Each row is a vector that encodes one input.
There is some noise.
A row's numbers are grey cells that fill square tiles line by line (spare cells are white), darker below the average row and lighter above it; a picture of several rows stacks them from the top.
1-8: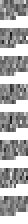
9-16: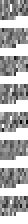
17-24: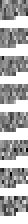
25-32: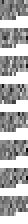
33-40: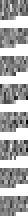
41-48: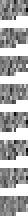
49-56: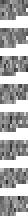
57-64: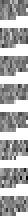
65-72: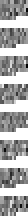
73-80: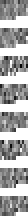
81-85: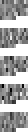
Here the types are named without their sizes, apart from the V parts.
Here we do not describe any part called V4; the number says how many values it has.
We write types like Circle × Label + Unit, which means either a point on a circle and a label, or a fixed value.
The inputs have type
Bool × Bool × Bool × Bool + Line × List(V4).
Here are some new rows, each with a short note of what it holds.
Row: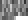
a point on a line, together with the empty list
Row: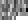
a point on a line, together with a list of two items
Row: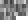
four true/false values
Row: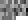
a point on a line, together with a list of one item
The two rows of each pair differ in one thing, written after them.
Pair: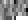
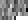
the value of V4 in item 2 of the list
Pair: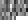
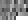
the value of V4 in item 1 of the list
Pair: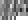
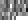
the value of V4 in item 1 of the list
